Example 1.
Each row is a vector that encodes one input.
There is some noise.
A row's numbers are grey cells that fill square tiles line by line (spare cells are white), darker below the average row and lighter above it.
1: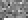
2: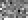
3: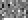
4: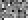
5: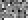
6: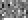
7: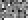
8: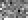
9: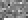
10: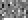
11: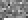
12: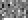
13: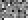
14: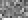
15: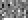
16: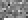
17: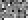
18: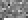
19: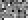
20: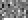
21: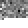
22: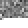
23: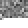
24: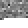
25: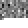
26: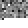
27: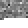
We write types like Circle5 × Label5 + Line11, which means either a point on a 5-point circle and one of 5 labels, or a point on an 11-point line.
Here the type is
Line5.
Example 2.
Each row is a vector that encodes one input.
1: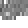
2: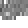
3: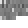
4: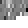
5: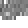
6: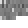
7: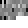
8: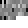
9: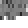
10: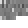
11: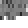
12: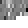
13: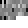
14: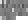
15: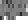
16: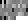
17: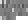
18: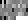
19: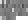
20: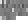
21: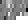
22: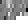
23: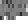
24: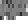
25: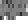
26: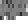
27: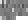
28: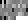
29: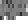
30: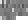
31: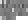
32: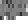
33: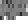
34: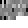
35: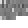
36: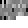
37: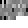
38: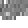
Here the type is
Line5.
